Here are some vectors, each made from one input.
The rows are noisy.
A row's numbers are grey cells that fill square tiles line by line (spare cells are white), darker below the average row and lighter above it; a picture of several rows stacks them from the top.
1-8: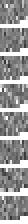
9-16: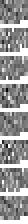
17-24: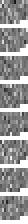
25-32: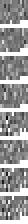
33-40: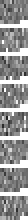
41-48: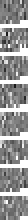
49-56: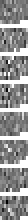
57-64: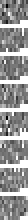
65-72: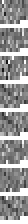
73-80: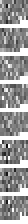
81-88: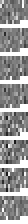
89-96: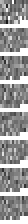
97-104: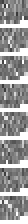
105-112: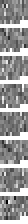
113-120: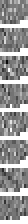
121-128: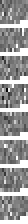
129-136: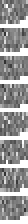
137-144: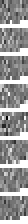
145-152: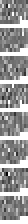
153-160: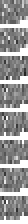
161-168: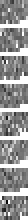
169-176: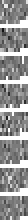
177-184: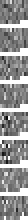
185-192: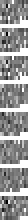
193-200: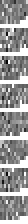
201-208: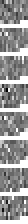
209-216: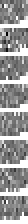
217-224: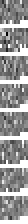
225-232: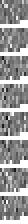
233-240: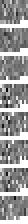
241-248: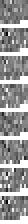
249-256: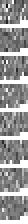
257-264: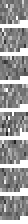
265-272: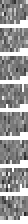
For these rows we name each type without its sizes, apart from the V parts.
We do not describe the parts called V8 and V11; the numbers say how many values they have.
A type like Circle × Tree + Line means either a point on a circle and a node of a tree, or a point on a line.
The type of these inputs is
Bool × (Tree + V8 × V11) + Line × Line + Unit.
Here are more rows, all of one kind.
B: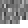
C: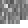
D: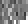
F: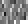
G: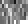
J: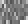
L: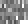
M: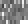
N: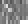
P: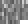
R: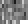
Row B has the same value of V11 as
D, F, G and R.
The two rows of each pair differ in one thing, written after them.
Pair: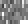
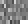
the value of V11
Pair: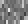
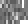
the value of V11
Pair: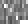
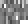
the true/false value
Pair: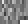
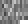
the value of V11
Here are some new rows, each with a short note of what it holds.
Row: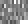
a true/false value, a value of V8 and a value of V11
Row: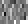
a true/false value, a value of V8 and a value of V11
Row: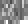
a true/false value, a value of V8 and a value of V11
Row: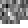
a fixed value
